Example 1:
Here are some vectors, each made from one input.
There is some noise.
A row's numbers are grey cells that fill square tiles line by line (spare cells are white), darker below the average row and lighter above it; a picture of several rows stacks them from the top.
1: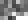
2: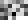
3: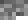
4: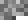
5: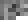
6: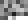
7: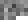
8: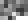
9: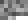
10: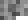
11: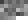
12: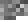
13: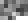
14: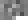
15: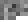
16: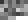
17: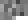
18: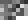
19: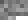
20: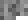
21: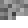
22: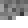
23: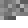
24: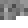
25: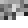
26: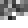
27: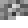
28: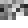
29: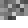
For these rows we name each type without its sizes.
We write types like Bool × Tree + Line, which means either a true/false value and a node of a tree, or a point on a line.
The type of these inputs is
Label.
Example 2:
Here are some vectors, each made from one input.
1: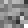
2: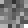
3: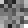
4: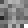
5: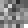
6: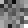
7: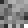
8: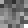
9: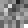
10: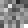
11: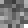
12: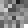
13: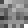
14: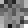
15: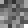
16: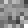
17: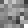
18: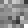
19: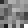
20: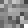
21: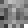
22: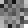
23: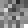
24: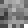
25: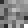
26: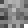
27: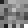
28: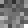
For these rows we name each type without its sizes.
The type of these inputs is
Line.
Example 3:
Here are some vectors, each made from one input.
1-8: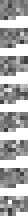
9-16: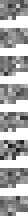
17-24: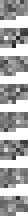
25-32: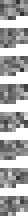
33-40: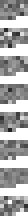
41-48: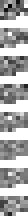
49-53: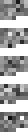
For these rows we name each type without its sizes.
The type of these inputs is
Tree.
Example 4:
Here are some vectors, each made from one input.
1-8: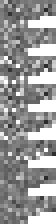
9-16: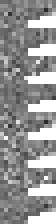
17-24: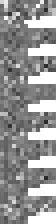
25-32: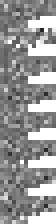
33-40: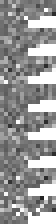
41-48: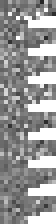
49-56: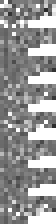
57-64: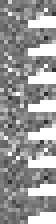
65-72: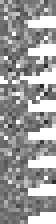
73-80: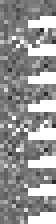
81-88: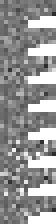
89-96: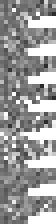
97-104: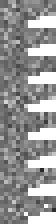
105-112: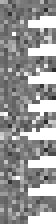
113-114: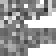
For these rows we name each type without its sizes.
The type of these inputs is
Bool × Bool × Bool.
